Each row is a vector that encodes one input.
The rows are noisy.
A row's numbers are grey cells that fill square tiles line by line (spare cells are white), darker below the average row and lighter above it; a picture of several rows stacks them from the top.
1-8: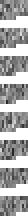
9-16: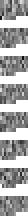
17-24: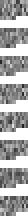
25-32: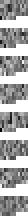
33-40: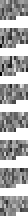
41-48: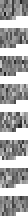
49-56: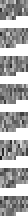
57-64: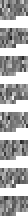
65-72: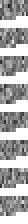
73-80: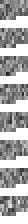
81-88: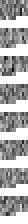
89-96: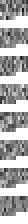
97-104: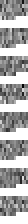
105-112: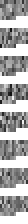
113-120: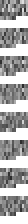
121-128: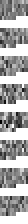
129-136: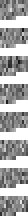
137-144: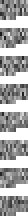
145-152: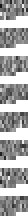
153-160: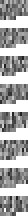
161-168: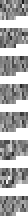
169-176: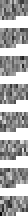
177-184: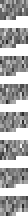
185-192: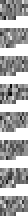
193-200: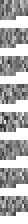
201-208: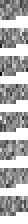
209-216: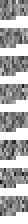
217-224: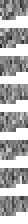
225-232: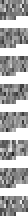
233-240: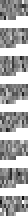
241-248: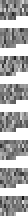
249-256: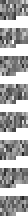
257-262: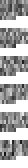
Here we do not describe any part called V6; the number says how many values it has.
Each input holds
a true/false value, together with a list of up to two items, each either a point on a 5-point line, or a value of V6.
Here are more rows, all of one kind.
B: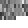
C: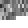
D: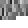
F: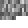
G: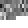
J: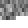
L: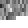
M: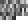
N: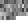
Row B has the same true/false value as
D, F and M.
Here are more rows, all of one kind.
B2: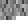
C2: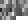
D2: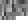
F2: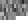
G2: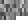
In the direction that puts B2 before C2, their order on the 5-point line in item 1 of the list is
B2, G2, C2, F2, D2.
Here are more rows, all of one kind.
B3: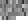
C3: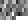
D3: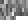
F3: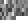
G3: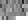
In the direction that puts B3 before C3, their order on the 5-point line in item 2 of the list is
B3, C3, G3, D3, F3.
